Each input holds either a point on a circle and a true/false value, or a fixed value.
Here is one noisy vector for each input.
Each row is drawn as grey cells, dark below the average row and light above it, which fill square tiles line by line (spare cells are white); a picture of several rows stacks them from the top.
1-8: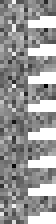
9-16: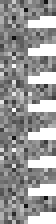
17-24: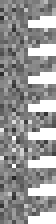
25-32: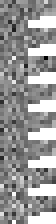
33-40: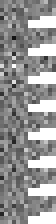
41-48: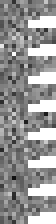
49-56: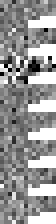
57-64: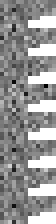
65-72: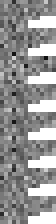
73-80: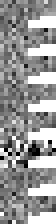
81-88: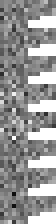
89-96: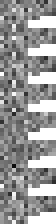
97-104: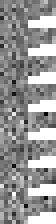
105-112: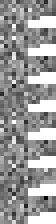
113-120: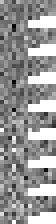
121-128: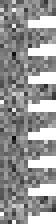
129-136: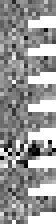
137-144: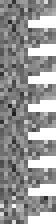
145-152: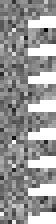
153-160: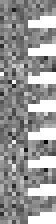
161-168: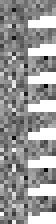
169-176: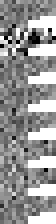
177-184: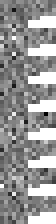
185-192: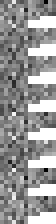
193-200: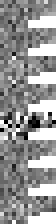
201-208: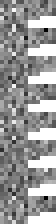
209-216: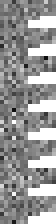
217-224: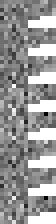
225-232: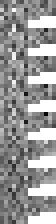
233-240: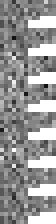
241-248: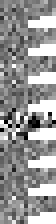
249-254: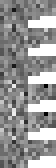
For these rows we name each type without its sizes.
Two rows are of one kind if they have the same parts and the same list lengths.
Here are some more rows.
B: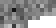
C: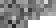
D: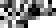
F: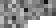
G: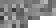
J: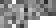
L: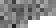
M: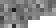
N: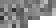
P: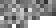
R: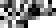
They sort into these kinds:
B, C, F, G, J, L, M, N, P
D, R

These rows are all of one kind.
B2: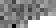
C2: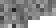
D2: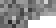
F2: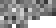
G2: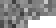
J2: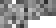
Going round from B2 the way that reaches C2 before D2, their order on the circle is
B2, C2, J2, F2, G2, D2.
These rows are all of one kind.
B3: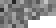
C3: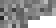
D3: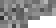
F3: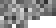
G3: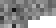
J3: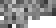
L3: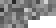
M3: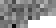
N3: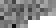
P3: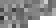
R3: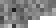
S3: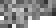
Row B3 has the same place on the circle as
F3 and L3.
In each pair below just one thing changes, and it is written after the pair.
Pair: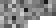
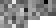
the place on the circle
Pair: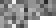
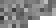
the true/false value
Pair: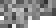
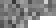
the true/false value
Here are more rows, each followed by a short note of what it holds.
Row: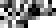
a fixed value
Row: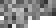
a point on a circle and a true/false value
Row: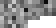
a point on a circle and a true/false value
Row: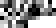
a fixed value
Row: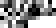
a fixed value
